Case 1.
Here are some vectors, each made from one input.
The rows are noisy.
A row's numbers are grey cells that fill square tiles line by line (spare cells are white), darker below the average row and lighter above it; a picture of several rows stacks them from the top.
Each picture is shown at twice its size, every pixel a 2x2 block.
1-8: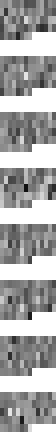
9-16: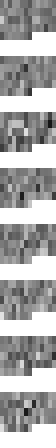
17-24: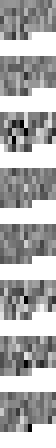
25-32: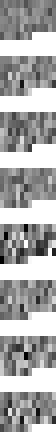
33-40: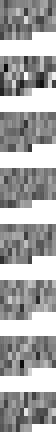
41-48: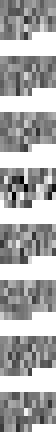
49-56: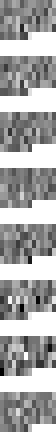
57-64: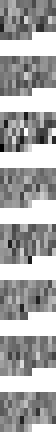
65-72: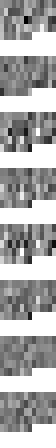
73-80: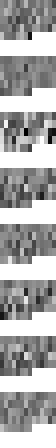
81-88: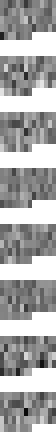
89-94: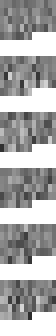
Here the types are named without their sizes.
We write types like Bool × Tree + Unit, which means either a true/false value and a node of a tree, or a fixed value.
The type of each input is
Bool × Line + Tree.
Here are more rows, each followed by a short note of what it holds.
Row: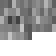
a point on a line and a true/false value
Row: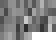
a point on a line and a true/false value
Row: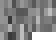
a point on a line and a true/false value
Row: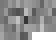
a node of a tree
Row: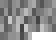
a node of a tree
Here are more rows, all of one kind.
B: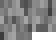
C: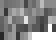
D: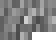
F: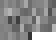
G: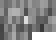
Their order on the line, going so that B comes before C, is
D, G, F, B, C.
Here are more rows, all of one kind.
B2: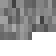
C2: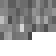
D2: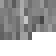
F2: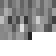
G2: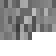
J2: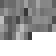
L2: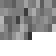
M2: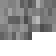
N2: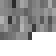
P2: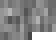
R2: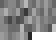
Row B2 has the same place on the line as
D2 and N2.
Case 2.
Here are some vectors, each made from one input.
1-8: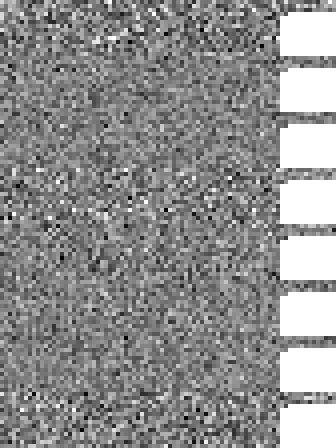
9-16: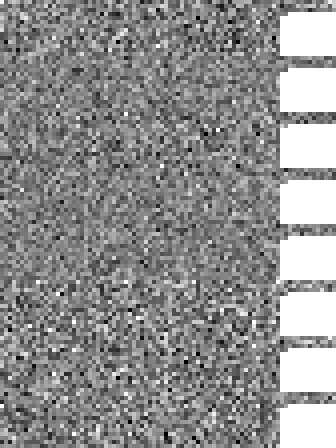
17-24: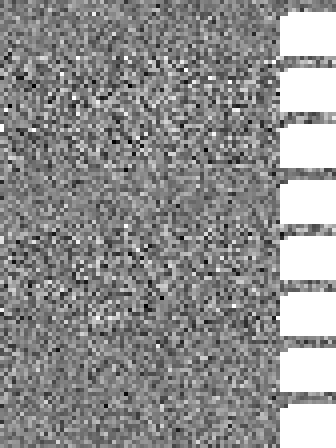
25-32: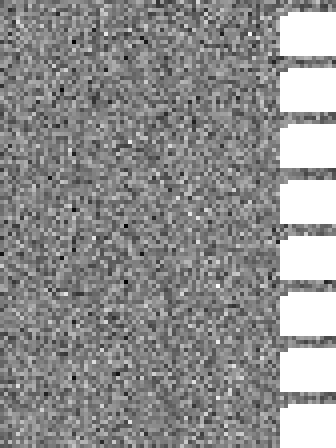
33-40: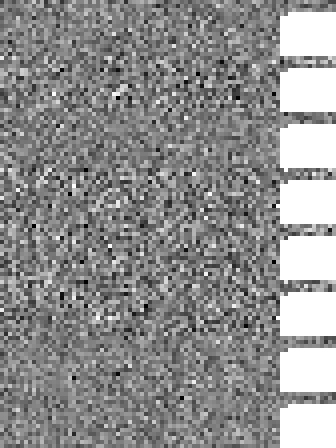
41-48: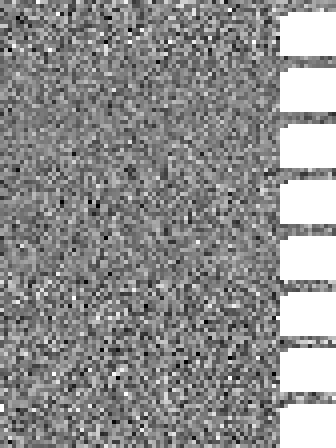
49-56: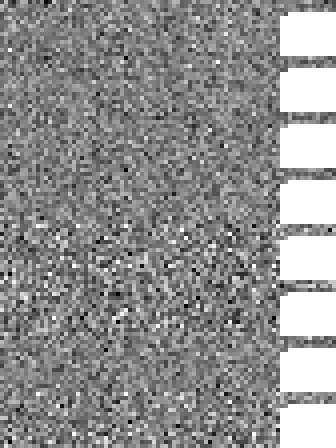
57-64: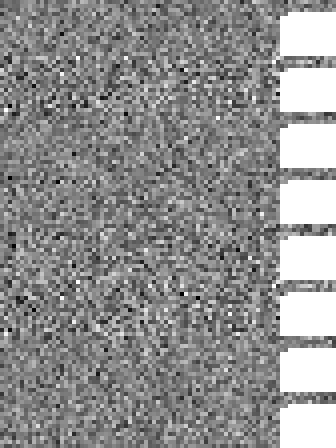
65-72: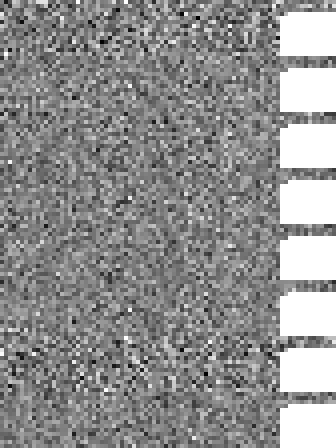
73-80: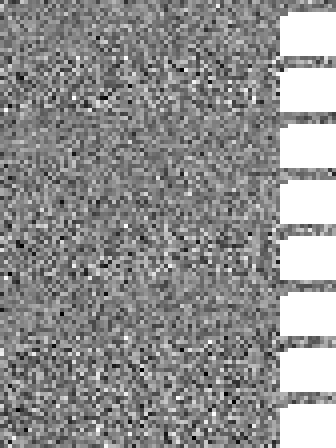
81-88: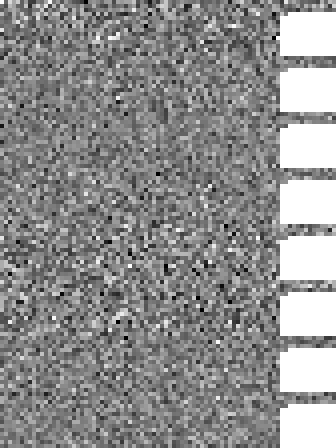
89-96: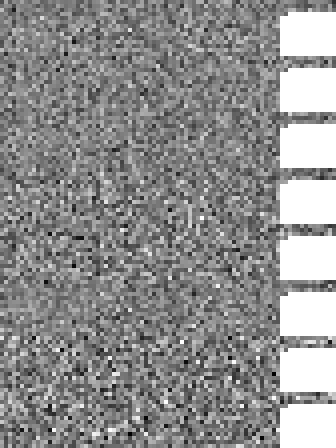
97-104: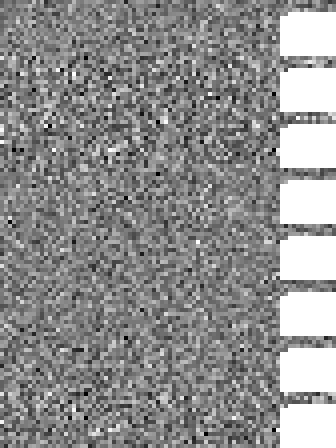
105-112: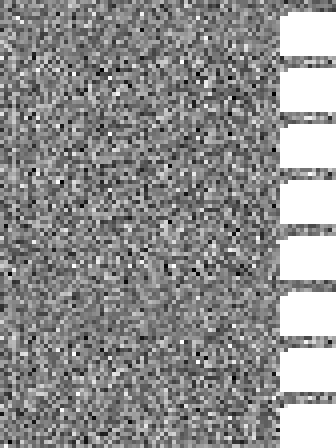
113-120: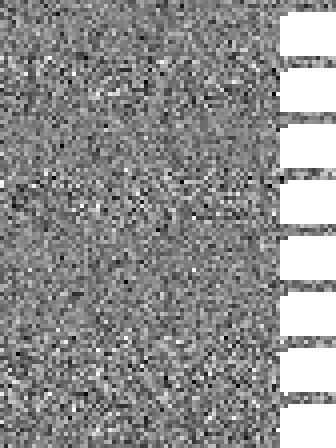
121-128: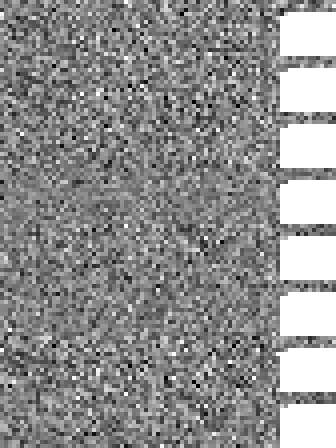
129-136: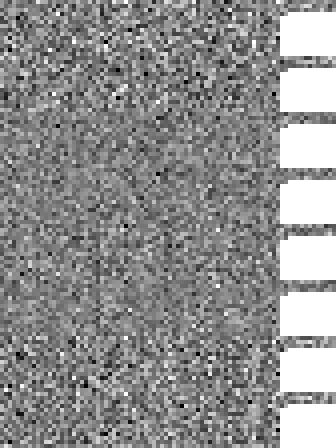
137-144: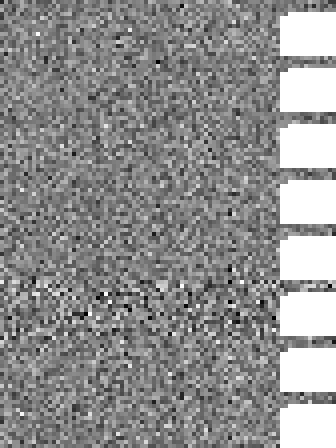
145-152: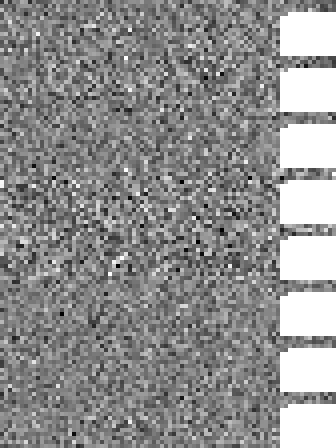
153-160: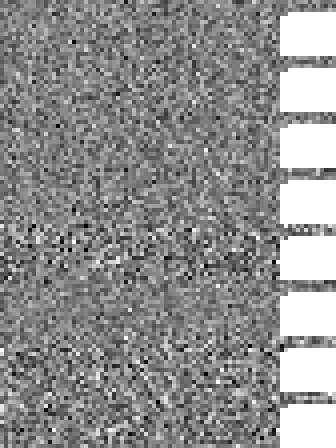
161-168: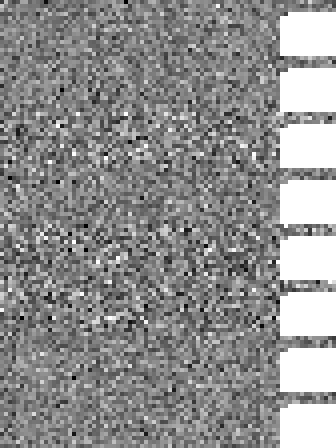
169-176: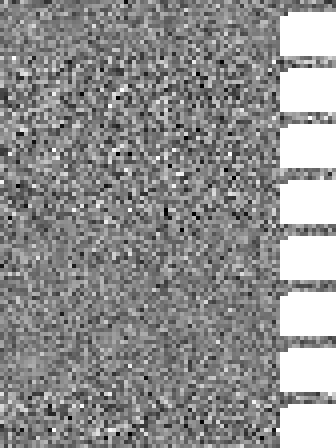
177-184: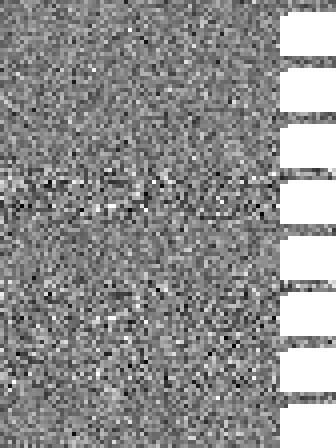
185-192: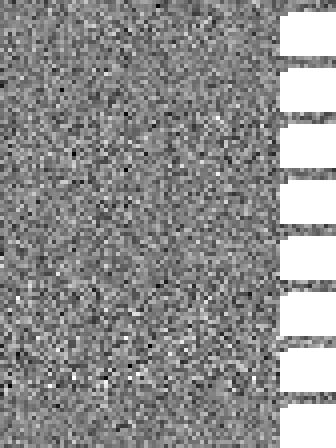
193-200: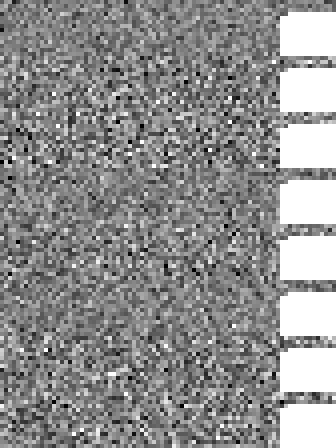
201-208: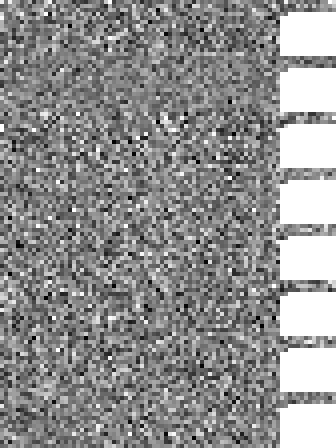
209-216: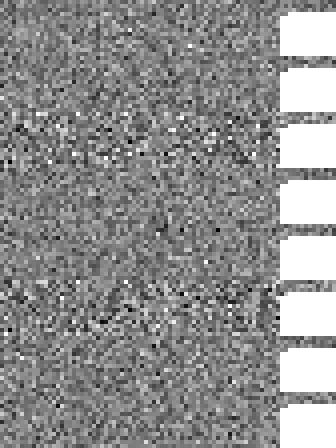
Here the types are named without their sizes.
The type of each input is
Bool × Bool × Bool + List(Circle).
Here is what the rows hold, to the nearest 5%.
About 40% of them hold three true/false values. The rest are lists of points on a circle.
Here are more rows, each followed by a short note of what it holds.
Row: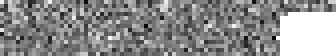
three true/false values
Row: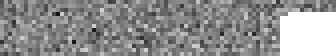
a list of one item
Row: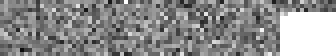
the empty list
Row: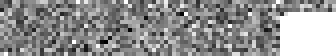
three true/false values
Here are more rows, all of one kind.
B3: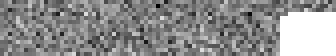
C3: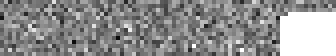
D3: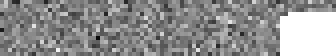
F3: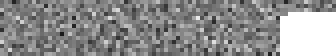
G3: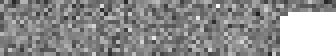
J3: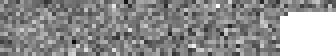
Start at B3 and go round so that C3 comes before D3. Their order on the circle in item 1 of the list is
B3, C3, J3, G3, D3, F3.
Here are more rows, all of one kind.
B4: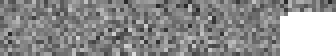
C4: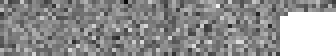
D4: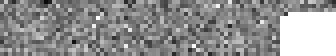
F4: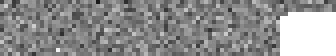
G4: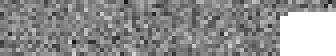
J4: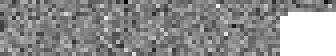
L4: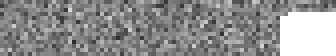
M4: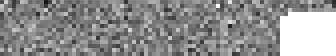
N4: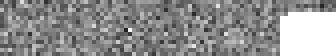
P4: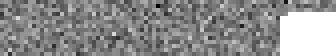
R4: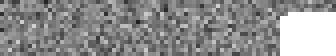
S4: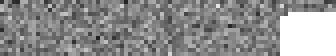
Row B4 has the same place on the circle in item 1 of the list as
G4 and L4.
